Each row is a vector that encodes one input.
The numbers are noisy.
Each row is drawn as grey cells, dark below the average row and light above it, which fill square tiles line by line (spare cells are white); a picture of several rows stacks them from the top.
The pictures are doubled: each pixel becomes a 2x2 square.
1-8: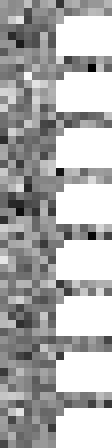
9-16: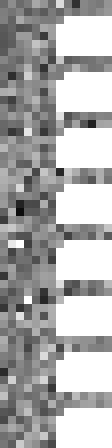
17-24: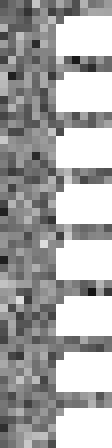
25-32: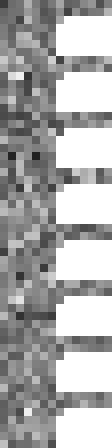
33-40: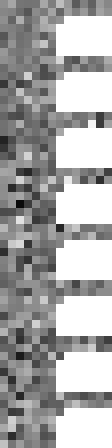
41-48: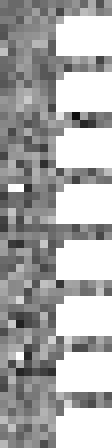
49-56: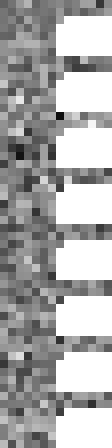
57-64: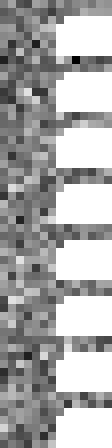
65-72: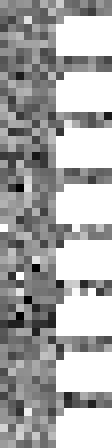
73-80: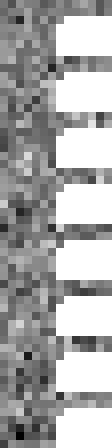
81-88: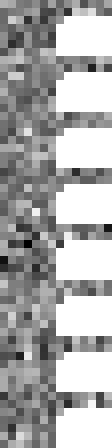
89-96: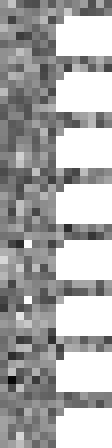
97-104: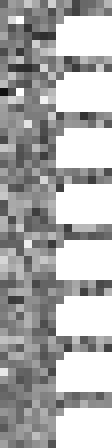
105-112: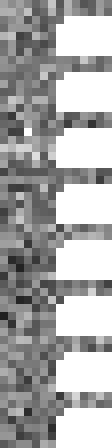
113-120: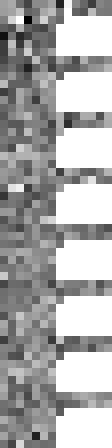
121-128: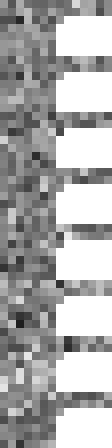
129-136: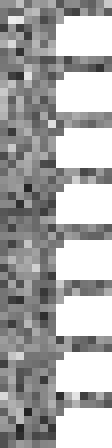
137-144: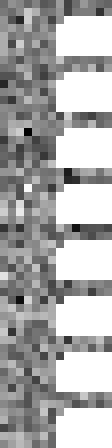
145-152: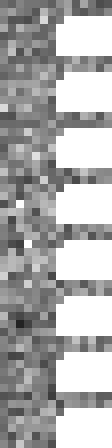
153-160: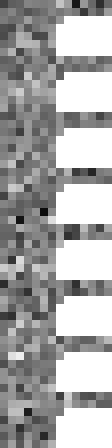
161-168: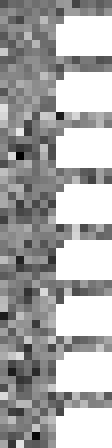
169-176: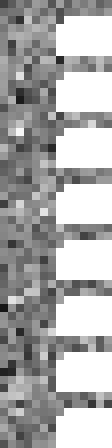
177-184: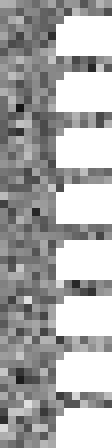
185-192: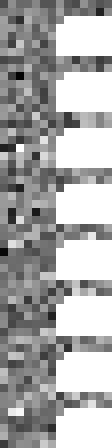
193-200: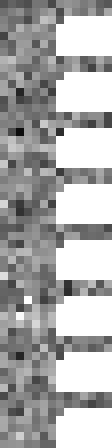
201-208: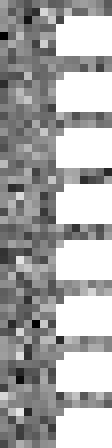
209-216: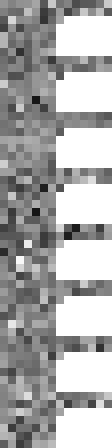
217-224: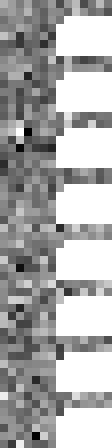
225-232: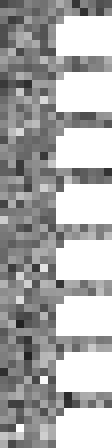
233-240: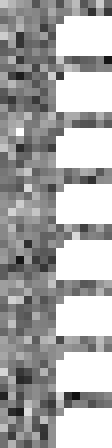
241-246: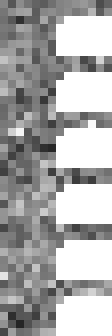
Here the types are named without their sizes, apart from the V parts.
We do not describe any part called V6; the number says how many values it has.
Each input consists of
either a point on a line and a true/false value, or a value of V6.
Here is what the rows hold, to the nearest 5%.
About 65% of them hold a point on a line and a true/false value. The rest hold a value of V6.
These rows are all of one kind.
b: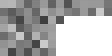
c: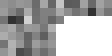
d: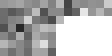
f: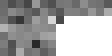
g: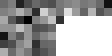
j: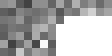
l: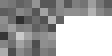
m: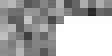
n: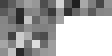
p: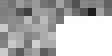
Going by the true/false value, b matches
c, d, j and m.
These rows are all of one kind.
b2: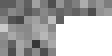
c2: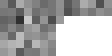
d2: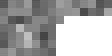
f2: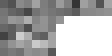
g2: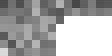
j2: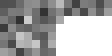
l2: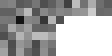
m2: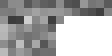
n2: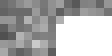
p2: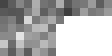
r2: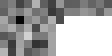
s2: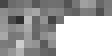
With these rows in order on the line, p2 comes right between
b2 and g2.
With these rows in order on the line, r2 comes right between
b2 and l2.
